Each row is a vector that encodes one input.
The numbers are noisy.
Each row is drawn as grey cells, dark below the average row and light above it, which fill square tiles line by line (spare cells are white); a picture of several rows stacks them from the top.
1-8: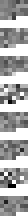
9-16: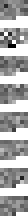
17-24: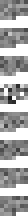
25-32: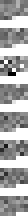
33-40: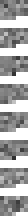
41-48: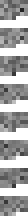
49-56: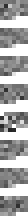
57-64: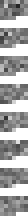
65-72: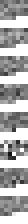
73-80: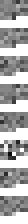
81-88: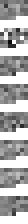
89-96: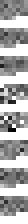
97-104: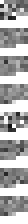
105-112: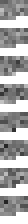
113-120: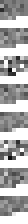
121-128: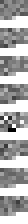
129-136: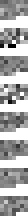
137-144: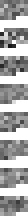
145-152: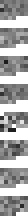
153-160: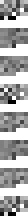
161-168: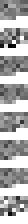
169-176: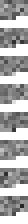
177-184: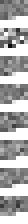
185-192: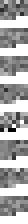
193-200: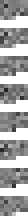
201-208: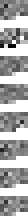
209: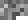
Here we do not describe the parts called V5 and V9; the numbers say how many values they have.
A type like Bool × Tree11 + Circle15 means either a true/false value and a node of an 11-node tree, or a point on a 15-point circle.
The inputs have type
Bool × Bool × Bool × (Line6 + V9) + V5.
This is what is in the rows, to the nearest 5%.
About 85% of them hold three true/false values, together with either a point on a 6-point line, or a value of V9. The rest hold a value of V5.
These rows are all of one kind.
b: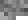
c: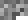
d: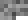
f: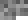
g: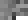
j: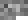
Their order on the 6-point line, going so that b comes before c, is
b, f, j, d, c, g.
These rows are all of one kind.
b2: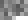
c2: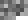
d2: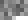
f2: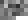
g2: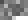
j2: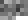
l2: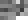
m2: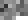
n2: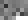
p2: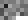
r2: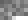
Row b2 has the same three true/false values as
c2, d2, f2 and g2.
